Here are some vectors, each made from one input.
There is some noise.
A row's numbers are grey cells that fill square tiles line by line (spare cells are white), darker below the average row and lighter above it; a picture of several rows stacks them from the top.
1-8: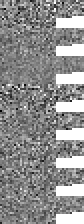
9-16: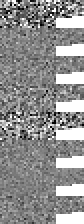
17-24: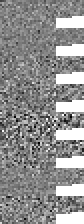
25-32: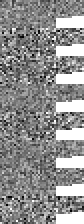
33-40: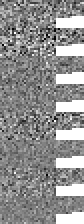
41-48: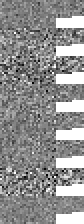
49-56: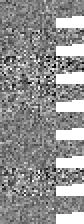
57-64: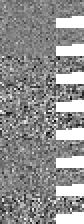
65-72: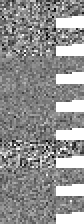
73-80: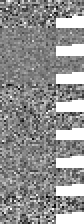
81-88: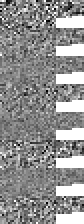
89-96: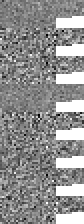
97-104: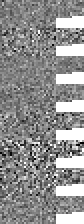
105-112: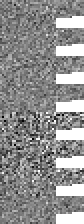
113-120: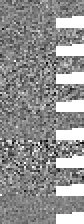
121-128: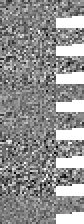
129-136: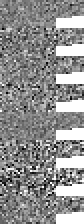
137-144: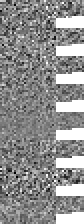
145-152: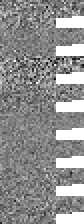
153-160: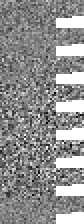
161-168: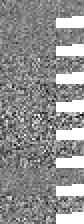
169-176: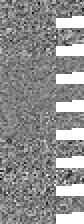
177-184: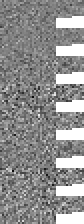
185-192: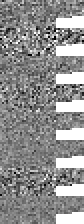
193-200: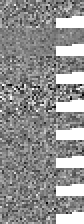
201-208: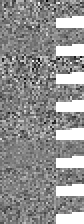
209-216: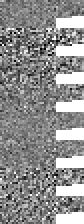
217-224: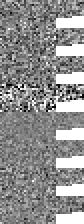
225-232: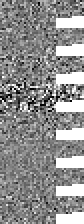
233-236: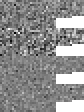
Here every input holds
a list of up to three points on a 10-point circle.
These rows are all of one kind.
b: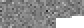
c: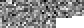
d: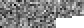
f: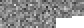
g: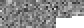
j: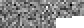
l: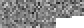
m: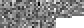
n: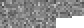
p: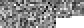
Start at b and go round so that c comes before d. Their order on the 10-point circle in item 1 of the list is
b, l, c, d, n, g, f, p, m, j.
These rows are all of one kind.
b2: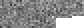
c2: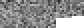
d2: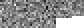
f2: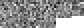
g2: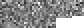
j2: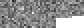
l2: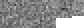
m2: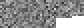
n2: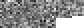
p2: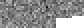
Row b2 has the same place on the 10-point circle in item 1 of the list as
c2 and m2.
